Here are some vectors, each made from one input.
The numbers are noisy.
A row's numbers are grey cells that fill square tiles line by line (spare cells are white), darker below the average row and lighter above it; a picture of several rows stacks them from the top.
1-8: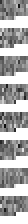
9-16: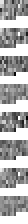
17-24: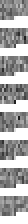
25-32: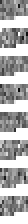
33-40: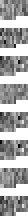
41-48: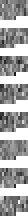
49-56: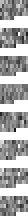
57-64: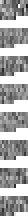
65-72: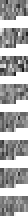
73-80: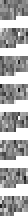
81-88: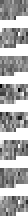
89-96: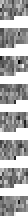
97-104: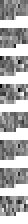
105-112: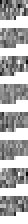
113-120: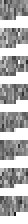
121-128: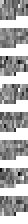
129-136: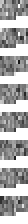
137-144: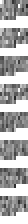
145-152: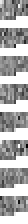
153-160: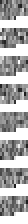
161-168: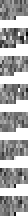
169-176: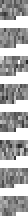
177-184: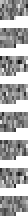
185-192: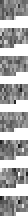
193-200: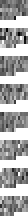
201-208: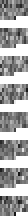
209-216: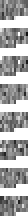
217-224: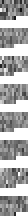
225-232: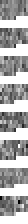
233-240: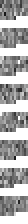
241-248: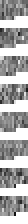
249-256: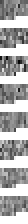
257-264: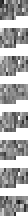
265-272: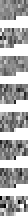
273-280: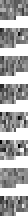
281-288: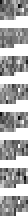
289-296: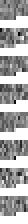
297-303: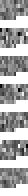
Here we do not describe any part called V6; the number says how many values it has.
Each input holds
a point on a 4-point line, together with either a fixed value, or one of 4 labels and a value of V6.
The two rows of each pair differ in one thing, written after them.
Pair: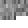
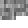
the value of V6
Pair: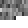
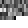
the value of V6
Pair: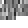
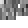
the value of V6
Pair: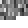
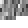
the place on the 4-point line
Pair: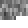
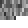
the place on the 4-point line
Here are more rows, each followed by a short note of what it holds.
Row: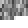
a point on a 4-point line
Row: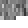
one of 4 labels, a point on a 4-point line and a value of V6
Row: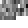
one of 4 labels, a point on a 4-point line and a value of V6
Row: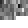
a point on a 4-point line
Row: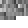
one of 4 labels, a point on a 4-point line and a value of V6
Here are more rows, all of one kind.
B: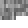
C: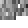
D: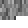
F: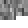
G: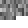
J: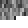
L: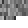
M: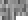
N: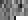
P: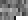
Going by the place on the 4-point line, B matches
F, G and M.
